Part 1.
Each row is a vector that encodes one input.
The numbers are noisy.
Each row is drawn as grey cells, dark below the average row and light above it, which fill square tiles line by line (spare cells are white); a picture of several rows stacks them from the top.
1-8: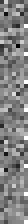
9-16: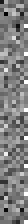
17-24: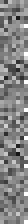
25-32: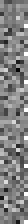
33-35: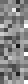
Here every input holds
a node of an 8-node tree.
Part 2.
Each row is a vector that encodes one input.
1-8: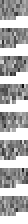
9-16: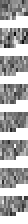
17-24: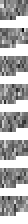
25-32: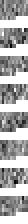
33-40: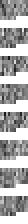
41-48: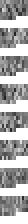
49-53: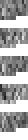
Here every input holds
a point on a 6-point circle.
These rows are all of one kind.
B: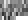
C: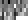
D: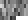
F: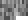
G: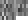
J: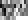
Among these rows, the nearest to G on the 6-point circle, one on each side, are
D and F.
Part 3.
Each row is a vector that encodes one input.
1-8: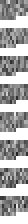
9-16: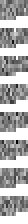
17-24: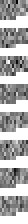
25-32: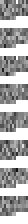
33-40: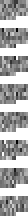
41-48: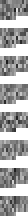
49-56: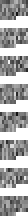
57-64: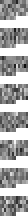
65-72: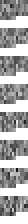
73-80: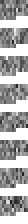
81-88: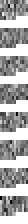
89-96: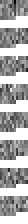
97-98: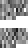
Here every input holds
four true/false values.
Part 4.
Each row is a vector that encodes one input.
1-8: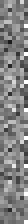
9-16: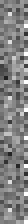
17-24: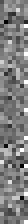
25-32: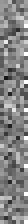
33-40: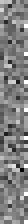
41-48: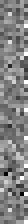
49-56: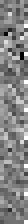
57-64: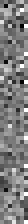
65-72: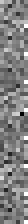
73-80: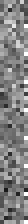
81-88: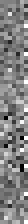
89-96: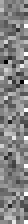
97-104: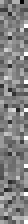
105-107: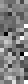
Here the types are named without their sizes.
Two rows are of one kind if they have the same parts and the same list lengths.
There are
2 kinds of row.
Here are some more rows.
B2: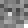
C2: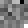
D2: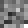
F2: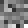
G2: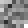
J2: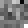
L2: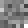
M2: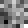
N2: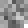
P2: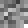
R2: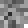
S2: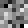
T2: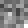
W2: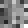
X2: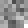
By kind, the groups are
B2, C2, D2, F2, G2, J2, L2, M2, N2, P2, R2, T2, W2, X2
S2

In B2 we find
a node of a tree.
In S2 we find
a fixed value.
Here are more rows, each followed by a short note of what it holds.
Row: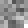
a node of a tree
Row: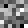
a fixed value
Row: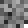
a node of a tree
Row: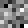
a fixed value
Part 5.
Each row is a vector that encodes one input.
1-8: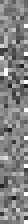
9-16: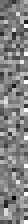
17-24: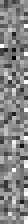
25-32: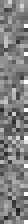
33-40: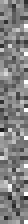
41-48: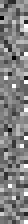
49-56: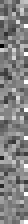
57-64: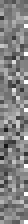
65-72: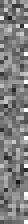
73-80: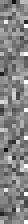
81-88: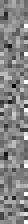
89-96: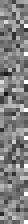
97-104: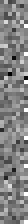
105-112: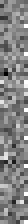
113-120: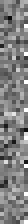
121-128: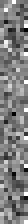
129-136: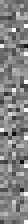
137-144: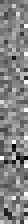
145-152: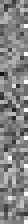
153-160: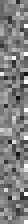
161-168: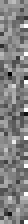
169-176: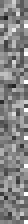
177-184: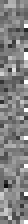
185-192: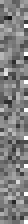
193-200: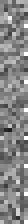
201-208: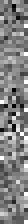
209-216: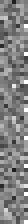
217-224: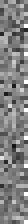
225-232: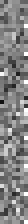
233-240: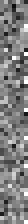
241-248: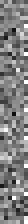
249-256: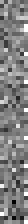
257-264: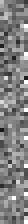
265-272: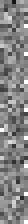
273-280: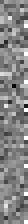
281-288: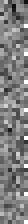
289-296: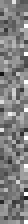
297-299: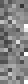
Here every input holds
a point on each of two 9-point lines.
